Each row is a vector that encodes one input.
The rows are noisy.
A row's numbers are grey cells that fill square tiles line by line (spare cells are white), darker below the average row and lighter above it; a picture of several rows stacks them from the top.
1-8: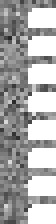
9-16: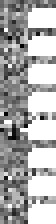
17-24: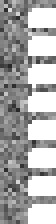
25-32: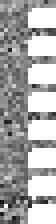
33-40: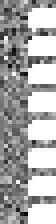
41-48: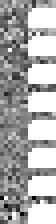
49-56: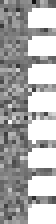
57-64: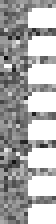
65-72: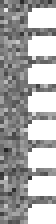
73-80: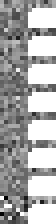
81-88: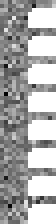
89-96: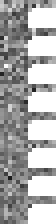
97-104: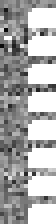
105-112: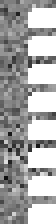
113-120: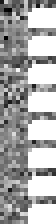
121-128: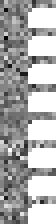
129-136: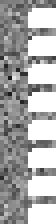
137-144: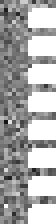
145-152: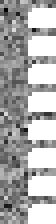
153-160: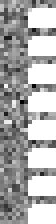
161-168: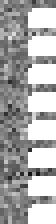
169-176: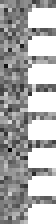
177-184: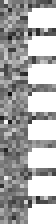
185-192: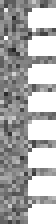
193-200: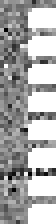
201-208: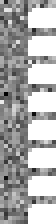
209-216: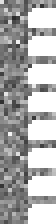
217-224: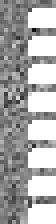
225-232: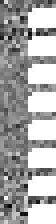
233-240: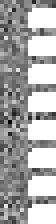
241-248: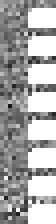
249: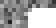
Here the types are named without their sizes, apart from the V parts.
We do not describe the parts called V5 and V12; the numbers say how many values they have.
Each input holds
a value of V12, together with either a label, or three true/false values and a value of V5.
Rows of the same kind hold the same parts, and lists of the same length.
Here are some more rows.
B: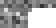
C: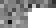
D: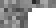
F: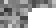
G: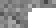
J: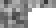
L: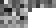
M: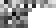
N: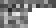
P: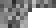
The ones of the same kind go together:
B, C, D, N
F, G, J, L, M, P

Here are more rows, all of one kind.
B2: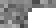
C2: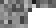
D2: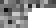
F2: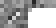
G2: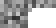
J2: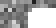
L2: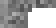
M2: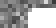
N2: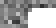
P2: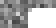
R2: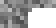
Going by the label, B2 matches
C2, L2 and R2.
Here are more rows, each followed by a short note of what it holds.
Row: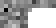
a label and a value of V12
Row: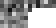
a label and a value of V12
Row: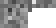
three true/false values, a value of V5 and a value of V12
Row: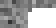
three true/false values, a value of V5 and a value of V12
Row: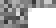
a label and a value of V12
